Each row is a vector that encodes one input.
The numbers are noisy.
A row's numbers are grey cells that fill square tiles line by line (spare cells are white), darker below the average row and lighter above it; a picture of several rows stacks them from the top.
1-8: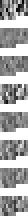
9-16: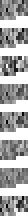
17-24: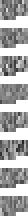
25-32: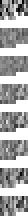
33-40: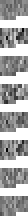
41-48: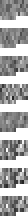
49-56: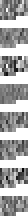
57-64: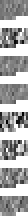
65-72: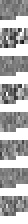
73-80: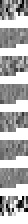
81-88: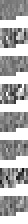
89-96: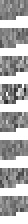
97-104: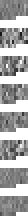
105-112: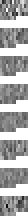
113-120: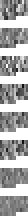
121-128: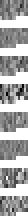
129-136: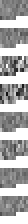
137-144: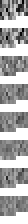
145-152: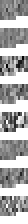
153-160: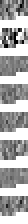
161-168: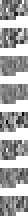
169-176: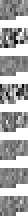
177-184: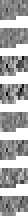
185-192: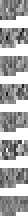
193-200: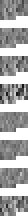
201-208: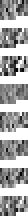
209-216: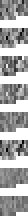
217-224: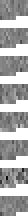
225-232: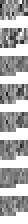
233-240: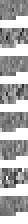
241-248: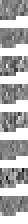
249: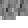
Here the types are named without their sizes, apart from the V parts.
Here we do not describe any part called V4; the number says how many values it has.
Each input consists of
a list of items, each a true/false value and a value of V4.
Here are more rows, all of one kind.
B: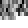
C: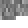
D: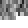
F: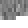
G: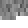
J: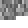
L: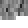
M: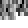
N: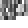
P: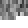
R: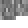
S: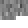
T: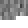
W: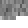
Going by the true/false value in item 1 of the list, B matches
F, L and W.
